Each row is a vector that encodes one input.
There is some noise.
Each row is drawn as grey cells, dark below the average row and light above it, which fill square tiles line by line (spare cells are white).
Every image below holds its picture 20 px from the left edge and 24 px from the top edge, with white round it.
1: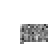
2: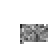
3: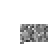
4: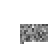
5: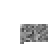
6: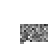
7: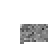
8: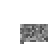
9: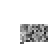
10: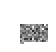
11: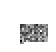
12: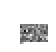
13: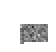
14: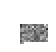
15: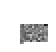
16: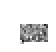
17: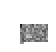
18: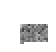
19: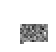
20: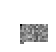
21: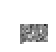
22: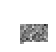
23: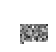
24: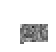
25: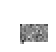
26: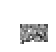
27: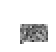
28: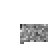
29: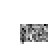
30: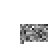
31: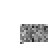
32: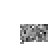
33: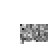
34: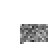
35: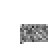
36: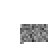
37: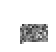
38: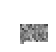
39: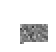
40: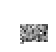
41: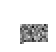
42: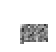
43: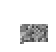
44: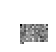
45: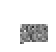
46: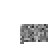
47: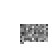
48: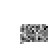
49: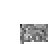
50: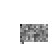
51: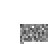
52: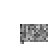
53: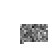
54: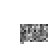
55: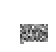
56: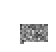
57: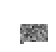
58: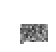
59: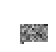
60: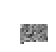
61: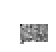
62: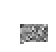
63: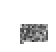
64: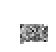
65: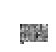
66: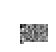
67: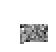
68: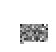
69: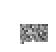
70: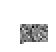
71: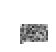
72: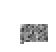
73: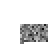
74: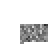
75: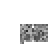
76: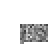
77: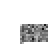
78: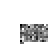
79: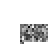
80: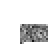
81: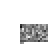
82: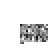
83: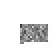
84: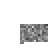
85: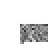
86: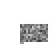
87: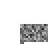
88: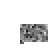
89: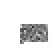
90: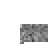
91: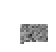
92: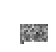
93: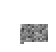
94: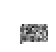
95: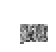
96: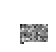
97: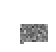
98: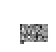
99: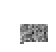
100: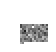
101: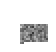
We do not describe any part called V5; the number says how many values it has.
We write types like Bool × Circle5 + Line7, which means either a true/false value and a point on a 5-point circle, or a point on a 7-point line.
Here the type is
(Bool × Circle6 + Unit) × V5.
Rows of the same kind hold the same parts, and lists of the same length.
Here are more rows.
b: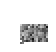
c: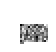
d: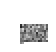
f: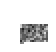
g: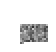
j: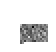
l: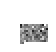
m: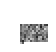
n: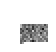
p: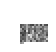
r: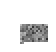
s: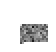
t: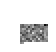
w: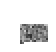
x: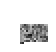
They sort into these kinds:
b, f, g, j, n, r, s, w, x
c, d, l, m, p, t

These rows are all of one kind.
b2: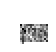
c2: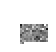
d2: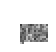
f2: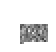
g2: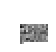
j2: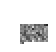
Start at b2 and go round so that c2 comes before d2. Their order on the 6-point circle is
b2, f2, j2, g2, c2, d2.
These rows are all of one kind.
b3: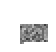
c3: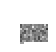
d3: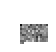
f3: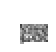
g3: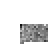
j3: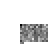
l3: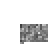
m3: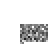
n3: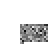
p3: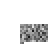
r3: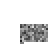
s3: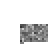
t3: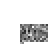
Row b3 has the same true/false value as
d3, n3 and p3.
